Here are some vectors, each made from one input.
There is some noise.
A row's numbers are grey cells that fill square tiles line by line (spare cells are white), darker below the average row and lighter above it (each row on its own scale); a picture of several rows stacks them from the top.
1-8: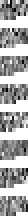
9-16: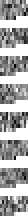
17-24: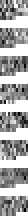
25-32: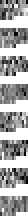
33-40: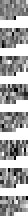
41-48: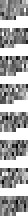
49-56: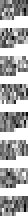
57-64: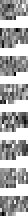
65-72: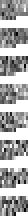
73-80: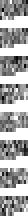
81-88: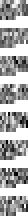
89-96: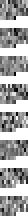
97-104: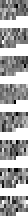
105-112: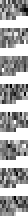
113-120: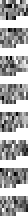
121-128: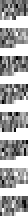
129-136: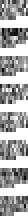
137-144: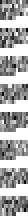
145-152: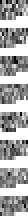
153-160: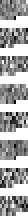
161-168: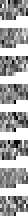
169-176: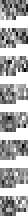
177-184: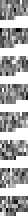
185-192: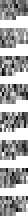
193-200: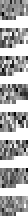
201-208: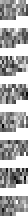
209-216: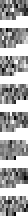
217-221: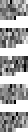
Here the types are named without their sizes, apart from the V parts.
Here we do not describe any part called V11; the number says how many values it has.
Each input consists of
a list of items, each a point on a line and a value of V11.
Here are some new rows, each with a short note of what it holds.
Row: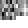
a list of one item
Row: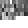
a list of two items
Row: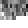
the empty list
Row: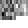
a list of one item
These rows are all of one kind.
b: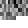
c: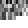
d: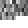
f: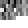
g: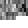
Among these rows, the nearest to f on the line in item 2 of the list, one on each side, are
c and d.
